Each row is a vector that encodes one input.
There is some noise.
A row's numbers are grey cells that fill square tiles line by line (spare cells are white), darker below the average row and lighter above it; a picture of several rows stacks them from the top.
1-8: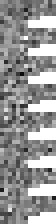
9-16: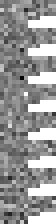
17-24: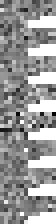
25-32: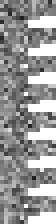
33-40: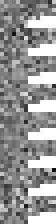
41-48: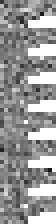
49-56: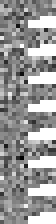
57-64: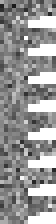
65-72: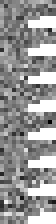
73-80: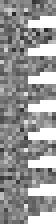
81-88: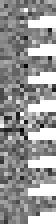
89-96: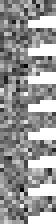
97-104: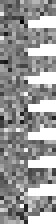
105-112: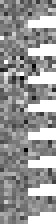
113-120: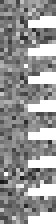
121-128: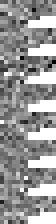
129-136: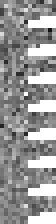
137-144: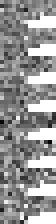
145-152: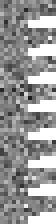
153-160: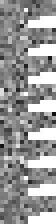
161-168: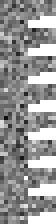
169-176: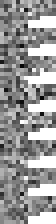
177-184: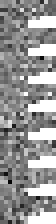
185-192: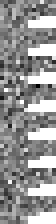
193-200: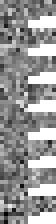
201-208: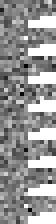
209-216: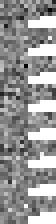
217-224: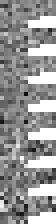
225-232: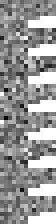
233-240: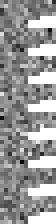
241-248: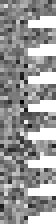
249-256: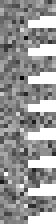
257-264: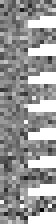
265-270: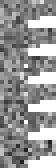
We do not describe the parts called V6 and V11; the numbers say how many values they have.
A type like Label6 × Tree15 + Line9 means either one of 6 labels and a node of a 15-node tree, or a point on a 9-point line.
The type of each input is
Bool × Line7 + (Line10 + V6) × V11.
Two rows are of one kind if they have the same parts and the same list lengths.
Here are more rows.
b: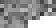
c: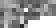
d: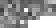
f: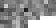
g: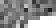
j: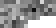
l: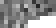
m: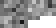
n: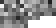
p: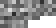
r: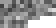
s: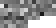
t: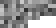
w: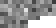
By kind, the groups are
b, c, d, p, s, w
f, m, n, r
g, j, l, t

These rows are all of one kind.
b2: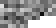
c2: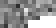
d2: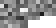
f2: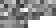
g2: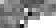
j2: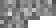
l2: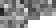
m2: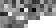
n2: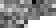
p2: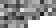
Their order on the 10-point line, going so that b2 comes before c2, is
m2, d2, l2, b2, p2, f2, c2, j2, n2, g2.
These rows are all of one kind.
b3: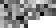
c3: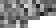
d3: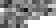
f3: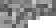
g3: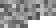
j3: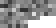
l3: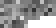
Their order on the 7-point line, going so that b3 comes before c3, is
b3, f3, l3, d3, c3, j3, g3.
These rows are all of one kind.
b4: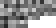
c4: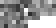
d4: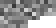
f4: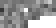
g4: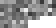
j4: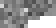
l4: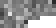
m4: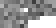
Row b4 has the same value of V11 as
j4 and m4.
